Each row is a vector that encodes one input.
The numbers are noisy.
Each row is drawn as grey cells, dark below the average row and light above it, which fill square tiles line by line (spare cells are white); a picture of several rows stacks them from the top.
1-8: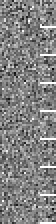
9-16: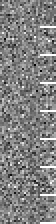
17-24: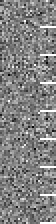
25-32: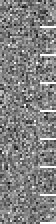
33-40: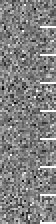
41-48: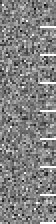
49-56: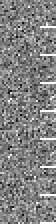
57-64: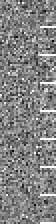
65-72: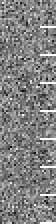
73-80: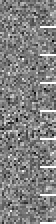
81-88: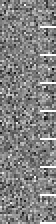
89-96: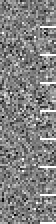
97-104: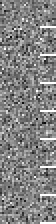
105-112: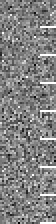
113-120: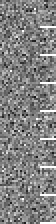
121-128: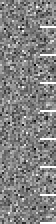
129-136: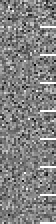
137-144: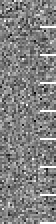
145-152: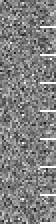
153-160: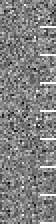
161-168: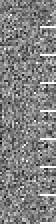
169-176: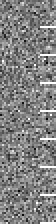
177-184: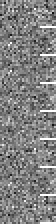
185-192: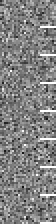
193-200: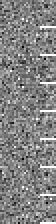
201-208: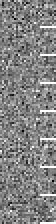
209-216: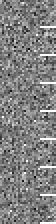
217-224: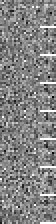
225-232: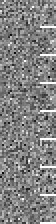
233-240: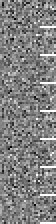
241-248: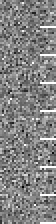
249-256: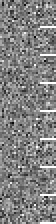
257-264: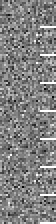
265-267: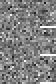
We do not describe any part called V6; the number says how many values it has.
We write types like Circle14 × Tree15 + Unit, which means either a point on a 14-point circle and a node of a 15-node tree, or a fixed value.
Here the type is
Bool × (Tree7 + V6) + Circle8 + Line3 × Line5 + Unit.
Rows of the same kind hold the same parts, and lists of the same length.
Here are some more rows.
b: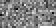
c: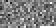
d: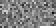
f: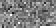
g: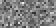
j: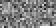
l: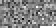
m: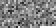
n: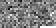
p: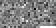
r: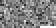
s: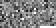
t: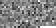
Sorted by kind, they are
b, d, j, s
c, p, t
f, g, n
l, m
r

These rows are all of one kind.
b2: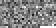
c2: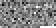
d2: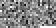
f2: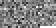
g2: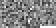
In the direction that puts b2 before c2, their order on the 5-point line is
f2, b2, c2, d2, g2.
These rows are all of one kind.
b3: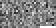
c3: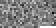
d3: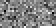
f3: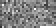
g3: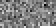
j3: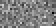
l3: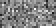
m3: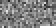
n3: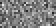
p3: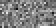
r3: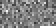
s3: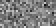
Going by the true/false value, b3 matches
d3, l3 and n3.
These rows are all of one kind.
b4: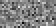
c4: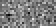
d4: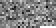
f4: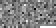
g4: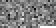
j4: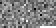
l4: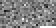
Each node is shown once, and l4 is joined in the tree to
b4, g4 and j4.
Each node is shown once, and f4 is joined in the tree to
j4.
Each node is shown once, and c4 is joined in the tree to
g4.
